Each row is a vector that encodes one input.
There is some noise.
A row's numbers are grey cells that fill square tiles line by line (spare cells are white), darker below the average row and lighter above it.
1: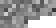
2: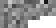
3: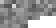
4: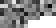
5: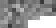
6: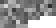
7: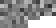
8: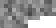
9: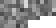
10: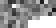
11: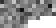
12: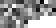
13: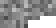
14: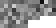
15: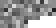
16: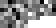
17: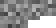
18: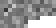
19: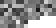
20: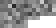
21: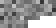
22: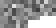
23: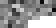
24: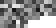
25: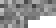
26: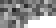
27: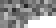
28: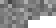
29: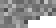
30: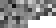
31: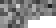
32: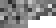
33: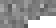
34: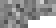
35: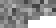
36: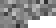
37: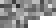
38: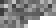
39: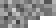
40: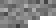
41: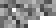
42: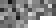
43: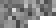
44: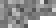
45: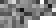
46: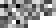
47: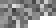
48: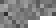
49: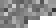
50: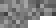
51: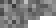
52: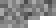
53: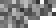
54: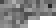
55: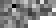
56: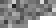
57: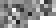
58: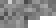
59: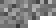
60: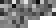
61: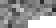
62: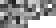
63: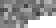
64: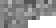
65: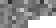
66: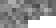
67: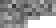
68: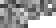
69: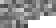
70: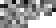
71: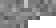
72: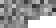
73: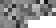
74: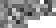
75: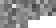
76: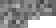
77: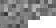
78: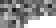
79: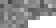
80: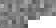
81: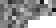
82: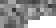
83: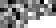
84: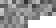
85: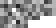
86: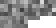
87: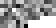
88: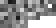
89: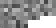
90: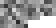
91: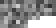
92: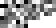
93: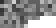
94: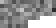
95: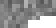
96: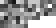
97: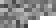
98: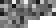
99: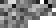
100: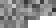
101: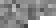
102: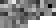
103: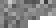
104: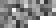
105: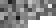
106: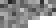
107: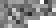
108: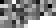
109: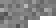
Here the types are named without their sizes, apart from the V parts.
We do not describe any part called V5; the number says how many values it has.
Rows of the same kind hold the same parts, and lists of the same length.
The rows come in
4 kinds.
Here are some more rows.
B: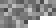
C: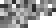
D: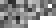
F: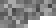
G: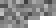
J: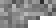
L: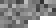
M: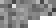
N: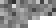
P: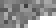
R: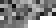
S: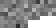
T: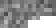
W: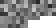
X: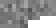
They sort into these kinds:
B, C, F, J, L, M, P
D, R
G, N, T
S, W, X

